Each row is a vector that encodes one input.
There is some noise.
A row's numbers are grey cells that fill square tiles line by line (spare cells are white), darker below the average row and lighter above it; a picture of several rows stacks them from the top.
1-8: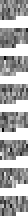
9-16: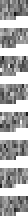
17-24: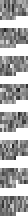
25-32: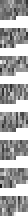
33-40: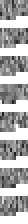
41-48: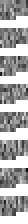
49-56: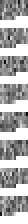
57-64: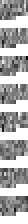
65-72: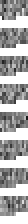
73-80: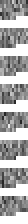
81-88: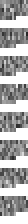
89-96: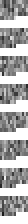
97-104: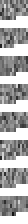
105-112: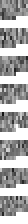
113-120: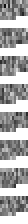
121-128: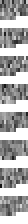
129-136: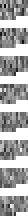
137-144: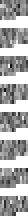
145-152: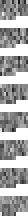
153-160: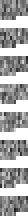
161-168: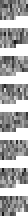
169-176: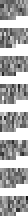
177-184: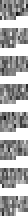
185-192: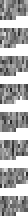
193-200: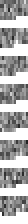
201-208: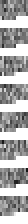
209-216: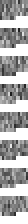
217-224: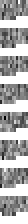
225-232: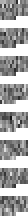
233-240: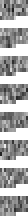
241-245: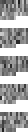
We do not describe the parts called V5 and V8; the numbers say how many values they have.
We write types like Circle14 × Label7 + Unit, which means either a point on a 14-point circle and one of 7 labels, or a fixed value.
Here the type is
Circle9 × Tree11 × V5 × V8.
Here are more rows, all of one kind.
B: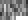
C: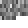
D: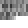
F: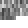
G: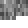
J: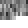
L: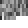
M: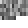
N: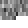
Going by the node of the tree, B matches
D and J.
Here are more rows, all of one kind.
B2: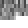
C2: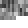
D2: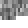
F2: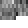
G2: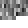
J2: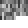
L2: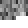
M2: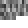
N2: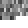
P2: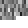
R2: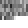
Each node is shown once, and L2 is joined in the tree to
F2.
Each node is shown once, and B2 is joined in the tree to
J2, N2 and R2.
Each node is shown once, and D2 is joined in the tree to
F2 and M2.
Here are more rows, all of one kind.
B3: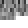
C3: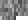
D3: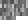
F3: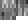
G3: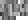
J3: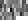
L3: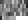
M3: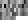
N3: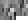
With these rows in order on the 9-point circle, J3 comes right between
G3 and L3.
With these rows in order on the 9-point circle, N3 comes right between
C3 and F3.
